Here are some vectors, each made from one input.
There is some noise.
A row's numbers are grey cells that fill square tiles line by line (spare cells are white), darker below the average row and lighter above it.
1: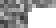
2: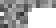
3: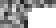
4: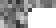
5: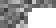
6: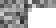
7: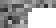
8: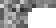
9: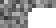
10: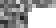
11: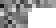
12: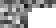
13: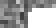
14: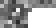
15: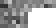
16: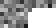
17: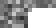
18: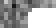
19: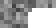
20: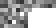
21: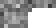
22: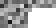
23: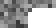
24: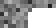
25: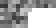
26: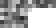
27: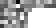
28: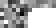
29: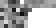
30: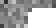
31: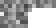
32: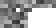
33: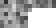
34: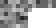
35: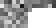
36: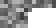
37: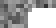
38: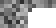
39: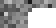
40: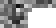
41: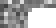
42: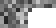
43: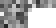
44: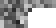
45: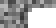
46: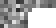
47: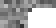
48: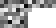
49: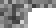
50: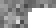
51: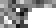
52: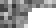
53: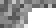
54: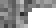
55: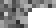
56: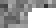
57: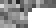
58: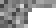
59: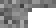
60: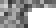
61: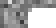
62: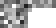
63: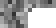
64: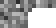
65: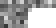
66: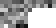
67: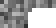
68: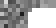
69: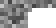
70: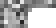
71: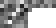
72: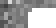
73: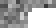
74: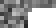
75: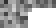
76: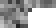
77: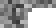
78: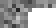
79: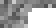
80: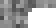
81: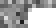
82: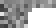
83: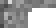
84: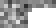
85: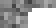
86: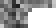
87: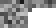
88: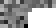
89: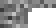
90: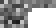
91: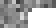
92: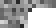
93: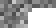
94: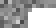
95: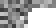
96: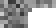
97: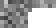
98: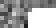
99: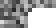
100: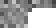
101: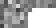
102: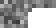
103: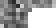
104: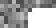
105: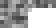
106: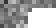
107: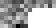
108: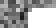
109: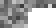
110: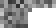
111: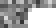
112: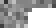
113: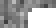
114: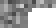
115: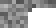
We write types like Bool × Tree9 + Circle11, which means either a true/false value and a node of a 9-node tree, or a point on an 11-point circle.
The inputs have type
Line5 × Line8.
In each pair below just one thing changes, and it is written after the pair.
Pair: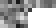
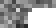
the place on the 8-point line
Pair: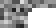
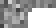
the place on the 5-point line
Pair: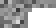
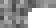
the place on the 5-point line
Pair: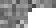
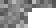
the place on the 5-point line
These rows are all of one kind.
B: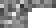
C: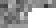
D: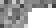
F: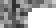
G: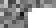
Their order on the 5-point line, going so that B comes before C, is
F, G, B, D, C.
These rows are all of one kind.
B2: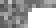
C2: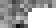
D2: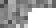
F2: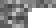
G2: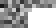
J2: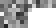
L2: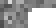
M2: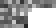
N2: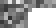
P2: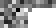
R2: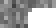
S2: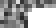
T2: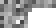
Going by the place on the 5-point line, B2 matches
F2, L2, N2 and T2.
